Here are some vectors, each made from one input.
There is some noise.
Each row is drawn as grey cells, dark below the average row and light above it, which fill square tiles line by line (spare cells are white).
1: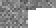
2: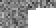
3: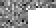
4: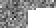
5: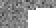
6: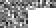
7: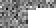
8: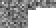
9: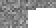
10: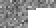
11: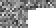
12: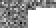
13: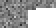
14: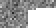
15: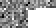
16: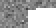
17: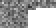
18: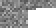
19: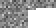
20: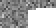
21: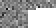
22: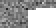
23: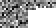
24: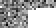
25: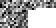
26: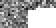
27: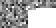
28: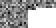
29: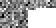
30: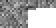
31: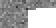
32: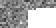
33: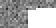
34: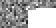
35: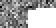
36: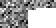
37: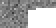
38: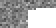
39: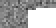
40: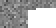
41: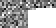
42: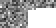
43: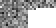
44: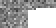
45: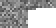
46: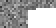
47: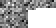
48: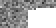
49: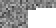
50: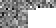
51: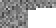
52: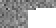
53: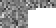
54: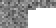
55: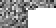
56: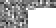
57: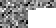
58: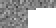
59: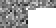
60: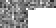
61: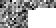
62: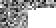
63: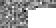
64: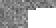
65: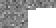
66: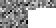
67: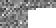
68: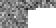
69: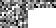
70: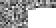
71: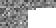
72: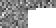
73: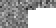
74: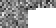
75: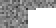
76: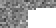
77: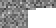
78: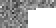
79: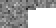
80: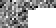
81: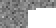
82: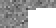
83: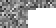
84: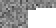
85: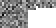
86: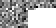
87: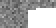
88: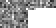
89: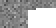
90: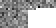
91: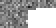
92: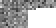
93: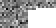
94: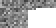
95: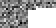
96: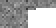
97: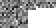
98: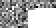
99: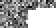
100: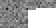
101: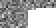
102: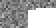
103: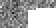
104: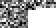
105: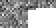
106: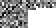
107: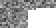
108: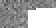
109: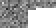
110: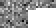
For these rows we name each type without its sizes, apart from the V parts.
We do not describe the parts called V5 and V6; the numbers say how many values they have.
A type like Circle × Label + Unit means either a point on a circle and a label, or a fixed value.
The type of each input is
Bool × (Line + V6) + V5.
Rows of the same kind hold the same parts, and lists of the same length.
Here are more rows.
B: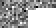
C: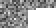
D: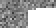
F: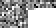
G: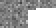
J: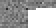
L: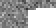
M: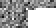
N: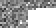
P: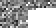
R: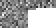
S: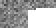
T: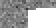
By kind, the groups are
B, F, M
C, J, L, R, S, T
D, G, N, P

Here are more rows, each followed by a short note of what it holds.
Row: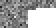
a true/false value and a value of V6
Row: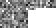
a value of V5
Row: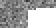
a point on a line and a true/false value
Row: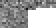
a true/false value and a value of V6
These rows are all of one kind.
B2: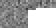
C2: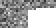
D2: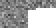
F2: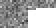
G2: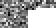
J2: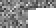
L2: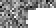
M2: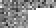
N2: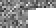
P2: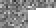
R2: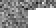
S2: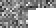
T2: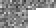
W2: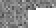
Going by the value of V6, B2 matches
C2, S2 and W2.
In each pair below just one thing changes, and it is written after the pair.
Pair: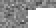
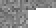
the true/false value
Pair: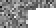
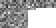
the true/false value
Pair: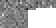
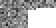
the true/false value
